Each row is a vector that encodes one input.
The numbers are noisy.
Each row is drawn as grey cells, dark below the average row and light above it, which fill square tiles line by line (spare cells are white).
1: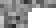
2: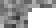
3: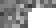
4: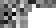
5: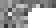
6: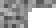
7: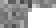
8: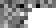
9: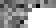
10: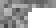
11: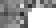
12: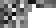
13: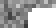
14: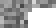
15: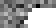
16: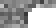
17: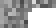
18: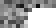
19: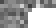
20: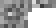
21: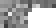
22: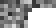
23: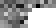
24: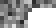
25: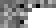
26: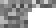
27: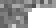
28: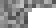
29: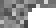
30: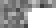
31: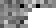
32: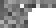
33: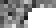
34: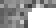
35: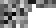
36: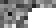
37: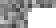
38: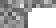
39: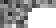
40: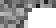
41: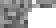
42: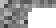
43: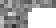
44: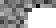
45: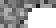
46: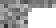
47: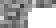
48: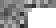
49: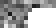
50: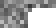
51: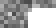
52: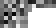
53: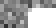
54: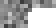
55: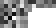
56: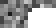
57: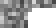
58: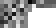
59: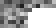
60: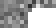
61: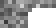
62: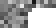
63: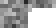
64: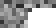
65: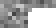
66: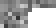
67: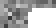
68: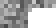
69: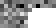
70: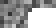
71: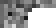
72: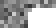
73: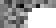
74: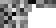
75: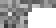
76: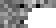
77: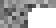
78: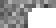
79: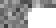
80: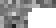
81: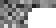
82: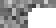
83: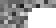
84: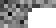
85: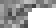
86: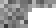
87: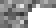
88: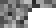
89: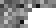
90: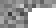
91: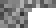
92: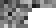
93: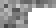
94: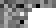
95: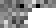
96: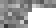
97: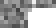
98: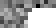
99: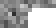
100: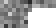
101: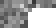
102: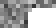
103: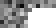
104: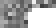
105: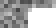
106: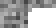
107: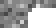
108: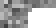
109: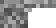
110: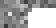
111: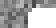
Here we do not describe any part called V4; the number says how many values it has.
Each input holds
a list of up to two items, each a true/false value and a value of V4.
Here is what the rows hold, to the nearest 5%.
All of them are lists of up to two items, each a true/false value and a value of V4: about 5% are empty, 30% hold one and 65% two.
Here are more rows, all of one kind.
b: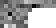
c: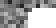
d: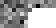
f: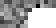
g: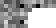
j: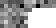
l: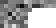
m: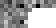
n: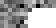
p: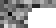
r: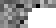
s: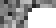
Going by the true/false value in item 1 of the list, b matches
l, p and s.
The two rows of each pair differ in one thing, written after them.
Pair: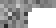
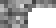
the true/false value in item 1 of the list
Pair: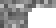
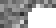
the true/false value in item 2 of the list
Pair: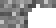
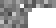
the value of V4 in item 2 of the list
